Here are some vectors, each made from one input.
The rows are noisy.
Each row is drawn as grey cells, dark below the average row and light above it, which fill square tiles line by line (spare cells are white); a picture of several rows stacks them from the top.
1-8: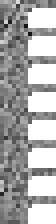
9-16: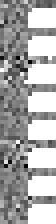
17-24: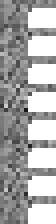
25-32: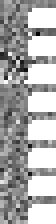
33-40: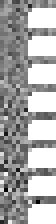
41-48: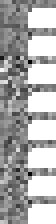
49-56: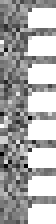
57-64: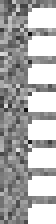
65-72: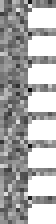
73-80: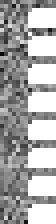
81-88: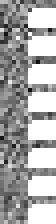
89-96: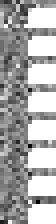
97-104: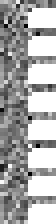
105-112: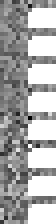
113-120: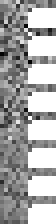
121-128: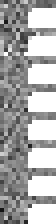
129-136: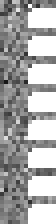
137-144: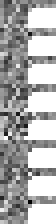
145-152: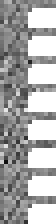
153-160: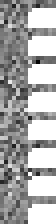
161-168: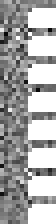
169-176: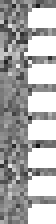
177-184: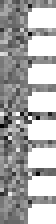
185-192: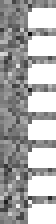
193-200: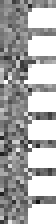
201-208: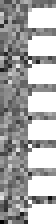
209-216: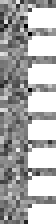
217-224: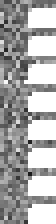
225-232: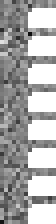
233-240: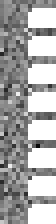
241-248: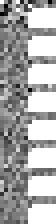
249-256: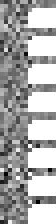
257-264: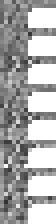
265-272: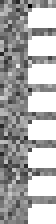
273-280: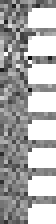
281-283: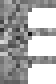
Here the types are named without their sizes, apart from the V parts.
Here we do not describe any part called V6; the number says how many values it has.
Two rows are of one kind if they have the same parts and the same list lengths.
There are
2 kinds of row.
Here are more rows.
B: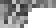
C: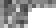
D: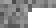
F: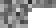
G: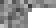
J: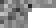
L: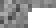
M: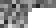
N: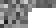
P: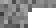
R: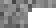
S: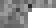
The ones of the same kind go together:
B, C, F, M, N
D, G, J, L, P, R, S

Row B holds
a value of V6.
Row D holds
a point on a line and a true/false value.
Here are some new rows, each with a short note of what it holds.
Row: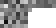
a value of V6
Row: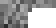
a point on a line and a true/false value
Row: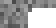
a point on a line and a true/false value
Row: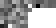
a value of V6
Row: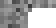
a point on a line and a true/false value
